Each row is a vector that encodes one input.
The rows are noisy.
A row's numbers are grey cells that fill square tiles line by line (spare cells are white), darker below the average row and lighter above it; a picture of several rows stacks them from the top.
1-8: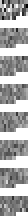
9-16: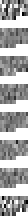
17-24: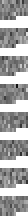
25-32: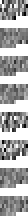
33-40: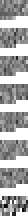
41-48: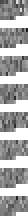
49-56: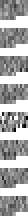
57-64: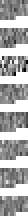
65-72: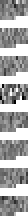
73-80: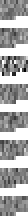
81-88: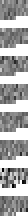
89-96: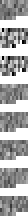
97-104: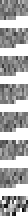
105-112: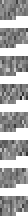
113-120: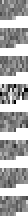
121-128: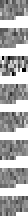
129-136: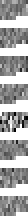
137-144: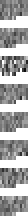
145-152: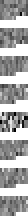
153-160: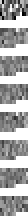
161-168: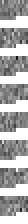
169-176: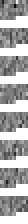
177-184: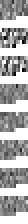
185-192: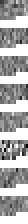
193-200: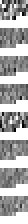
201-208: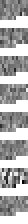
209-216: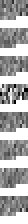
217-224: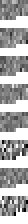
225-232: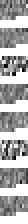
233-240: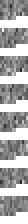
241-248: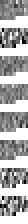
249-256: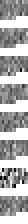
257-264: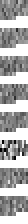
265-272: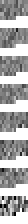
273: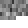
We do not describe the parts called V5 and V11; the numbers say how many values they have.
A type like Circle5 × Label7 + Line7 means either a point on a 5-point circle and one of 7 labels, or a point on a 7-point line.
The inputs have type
(Bool × Bool × Bool + Label7) × V5 × V11 + Label9.
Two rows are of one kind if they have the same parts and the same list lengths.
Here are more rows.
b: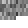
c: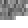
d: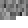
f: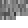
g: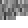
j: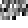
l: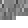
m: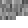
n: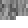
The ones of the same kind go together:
b, m
c, d, f, g, l, n
j

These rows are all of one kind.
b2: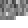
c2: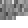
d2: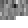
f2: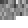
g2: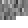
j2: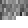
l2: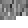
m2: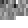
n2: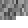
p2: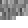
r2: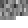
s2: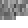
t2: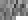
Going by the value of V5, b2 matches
d2, f2, m2 and r2.
